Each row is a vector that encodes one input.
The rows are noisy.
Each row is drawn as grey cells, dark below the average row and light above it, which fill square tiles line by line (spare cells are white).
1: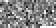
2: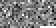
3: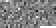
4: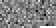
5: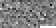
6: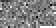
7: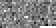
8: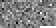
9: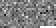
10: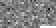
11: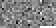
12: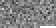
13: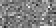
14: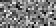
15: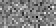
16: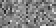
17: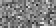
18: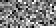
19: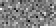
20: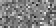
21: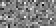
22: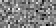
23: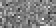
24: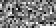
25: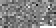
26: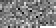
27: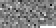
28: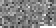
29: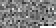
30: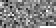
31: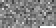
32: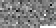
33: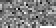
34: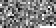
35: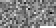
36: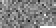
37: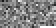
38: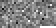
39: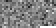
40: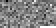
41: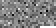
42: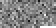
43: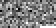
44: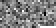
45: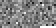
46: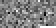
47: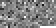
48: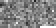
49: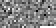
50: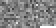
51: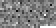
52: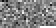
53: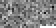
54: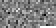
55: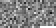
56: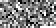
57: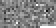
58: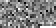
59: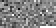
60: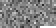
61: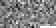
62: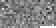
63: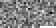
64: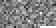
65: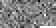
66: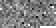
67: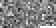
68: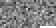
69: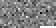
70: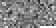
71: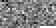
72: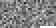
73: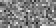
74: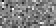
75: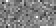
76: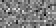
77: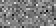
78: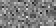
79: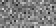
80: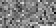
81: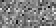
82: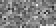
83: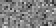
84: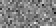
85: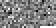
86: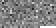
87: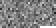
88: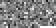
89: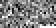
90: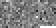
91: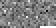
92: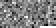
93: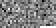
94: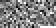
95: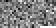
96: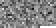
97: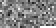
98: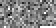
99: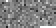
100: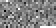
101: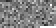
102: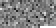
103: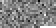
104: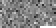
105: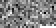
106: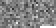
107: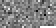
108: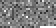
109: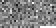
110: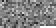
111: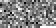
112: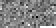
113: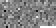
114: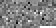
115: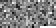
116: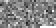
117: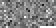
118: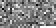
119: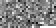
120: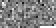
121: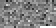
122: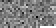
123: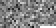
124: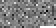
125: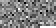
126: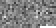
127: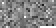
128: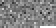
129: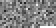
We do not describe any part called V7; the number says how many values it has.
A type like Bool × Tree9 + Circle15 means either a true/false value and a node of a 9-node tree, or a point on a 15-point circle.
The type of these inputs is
Label8 × (Line6 + V7).
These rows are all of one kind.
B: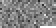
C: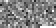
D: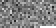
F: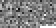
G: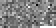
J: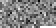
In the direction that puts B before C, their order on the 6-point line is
F, B, J, G, D, C.
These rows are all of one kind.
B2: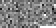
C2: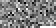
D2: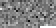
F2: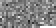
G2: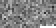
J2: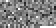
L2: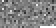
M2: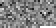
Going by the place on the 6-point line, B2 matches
C2 and L2.
